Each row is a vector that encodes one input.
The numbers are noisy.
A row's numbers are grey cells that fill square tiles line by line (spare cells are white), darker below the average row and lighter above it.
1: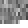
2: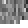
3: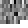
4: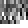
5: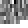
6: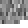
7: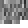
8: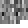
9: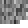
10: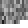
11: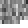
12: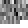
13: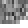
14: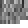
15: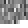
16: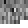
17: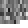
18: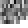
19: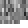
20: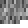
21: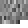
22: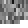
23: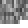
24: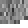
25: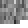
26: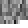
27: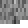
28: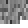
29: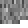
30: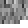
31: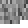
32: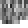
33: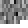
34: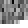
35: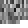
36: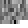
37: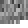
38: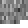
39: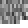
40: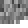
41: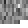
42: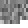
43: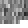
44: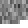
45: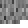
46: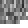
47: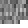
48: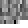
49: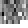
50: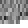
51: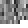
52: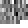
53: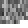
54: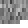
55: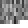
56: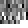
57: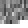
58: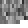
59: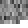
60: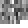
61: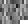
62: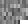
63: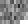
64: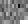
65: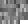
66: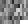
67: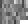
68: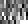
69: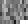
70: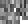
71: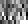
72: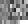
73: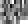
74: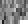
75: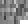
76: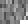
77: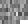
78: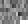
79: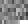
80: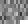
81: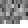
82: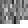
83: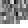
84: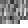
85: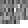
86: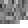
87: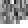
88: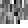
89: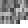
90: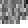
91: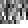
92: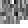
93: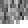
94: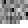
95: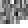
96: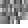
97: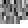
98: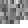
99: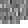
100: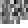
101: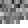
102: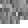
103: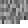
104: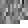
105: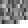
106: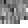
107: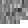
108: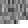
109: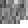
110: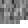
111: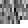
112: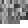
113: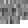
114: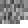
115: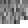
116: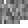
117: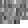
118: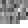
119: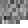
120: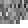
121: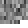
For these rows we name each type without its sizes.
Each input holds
a list of points on a line.
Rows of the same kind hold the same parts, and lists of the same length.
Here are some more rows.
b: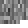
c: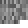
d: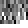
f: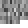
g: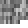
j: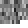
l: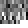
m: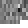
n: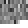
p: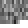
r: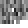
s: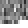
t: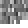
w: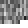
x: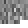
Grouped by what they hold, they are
b, c, m, n, p, s, x
d, l
f, g, w
j, r, t

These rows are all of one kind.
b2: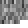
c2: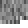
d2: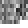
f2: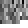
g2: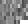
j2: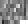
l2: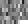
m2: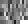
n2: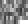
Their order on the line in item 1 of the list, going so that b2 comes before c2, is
f2, b2, n2, d2, g2, c2, m2, j2, l2.
